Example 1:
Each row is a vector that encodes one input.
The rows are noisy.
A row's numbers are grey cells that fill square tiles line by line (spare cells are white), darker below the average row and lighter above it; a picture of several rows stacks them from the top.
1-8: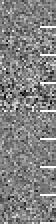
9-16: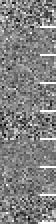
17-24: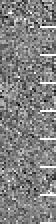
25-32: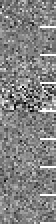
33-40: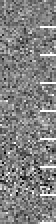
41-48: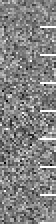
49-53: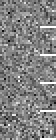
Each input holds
a point on a 7-point line, a point on an 8-point line and a true/false value.
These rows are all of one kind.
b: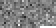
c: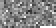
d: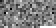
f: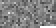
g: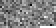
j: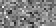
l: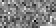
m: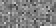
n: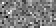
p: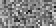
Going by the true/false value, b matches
d, g and j.
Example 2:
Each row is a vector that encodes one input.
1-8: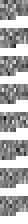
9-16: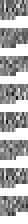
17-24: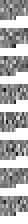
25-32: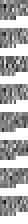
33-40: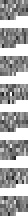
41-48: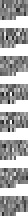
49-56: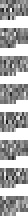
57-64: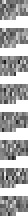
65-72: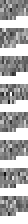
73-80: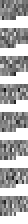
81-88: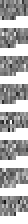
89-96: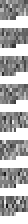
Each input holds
one of 4 labels, together with either a point on a 9-point circle, or a fixed value.
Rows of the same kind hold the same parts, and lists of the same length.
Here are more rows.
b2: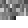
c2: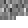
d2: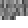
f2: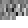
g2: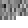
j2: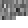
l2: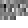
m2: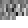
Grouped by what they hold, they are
b2, c2, d2, g2, j2, l2
f2, m2

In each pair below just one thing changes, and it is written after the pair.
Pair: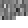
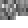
the label
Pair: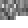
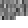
the label
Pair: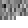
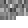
the label
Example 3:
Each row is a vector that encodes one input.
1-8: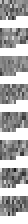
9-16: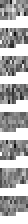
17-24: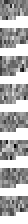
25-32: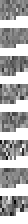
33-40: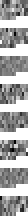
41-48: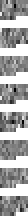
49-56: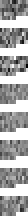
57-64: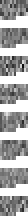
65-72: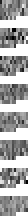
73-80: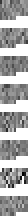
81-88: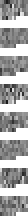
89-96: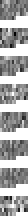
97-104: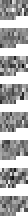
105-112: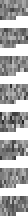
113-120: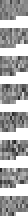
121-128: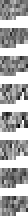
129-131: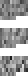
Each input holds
a list of up to two points on an 11-point line.
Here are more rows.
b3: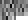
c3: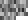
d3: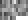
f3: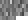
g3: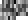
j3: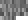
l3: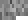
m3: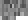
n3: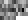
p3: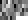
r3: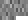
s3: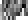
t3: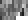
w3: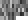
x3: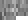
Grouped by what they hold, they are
b3, f3, g3, j3, m3, s3, w3
c3, d3, l3, n3, r3, t3, x3
p3

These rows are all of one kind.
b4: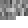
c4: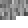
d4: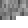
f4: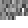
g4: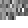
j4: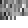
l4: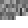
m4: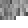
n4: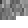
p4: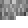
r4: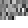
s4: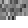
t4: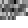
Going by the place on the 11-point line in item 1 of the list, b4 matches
n4, r4 and t4.
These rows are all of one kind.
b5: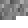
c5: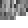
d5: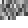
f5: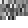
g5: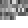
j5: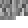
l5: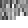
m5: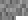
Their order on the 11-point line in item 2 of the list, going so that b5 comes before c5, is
d5, b5, m5, j5, g5, f5, l5, c5.
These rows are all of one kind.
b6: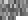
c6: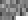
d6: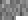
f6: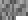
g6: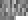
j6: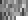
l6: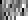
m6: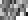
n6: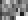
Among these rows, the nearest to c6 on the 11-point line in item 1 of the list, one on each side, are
d6 and g6.
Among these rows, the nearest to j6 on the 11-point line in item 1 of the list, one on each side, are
b6 and n6.
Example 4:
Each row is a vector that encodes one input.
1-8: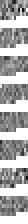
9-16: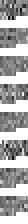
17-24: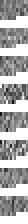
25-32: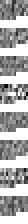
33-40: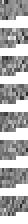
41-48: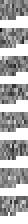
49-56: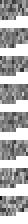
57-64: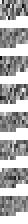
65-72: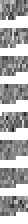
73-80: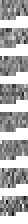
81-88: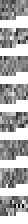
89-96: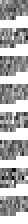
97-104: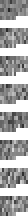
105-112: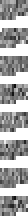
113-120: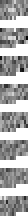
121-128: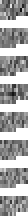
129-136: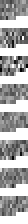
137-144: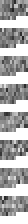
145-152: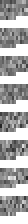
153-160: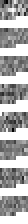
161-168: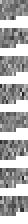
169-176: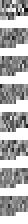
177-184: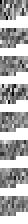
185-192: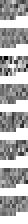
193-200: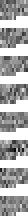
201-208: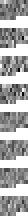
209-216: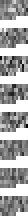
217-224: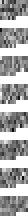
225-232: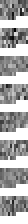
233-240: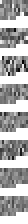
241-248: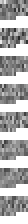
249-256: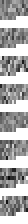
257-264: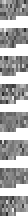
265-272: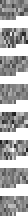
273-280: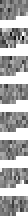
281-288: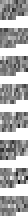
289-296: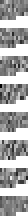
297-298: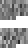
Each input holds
either a point on an 18-point circle, or a point on an 11-point line.
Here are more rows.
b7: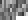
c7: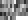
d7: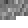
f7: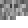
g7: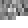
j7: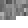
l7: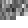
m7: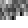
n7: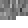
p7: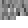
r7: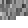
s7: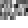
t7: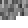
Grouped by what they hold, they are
b7, c7, f7, l7, m7, s7
d7, g7, j7, n7, p7, r7, t7

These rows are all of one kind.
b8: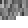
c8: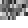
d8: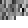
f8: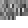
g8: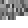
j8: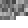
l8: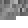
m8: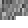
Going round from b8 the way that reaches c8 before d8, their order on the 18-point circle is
b8, l8, j8, m8, c8, g8, d8, f8.
